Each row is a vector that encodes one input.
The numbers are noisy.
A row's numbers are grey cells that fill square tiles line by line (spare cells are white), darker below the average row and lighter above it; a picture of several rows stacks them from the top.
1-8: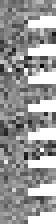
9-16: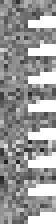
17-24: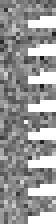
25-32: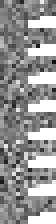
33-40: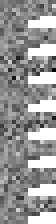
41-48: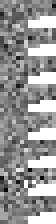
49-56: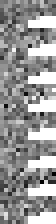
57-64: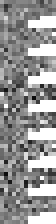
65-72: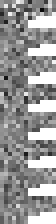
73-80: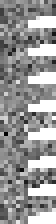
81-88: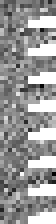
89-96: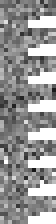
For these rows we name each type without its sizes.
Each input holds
a point on a line, together with either a point on a circle and a true/false value, or a fixed value.
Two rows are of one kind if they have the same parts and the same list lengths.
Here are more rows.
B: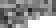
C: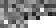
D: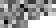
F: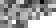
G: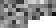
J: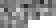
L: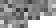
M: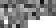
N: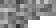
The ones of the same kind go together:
B
C, D, F, G, J, L, M, N

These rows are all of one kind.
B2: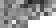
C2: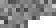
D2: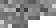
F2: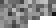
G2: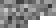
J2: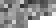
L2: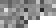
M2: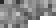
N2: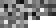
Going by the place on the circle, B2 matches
C2, D2 and N2.
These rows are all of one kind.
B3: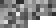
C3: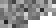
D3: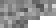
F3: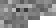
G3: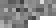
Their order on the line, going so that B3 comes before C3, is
B3, F3, D3, G3, C3.
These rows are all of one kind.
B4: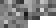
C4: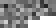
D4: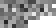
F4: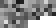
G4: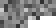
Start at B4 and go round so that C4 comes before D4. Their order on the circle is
B4, C4, D4, G4, F4.
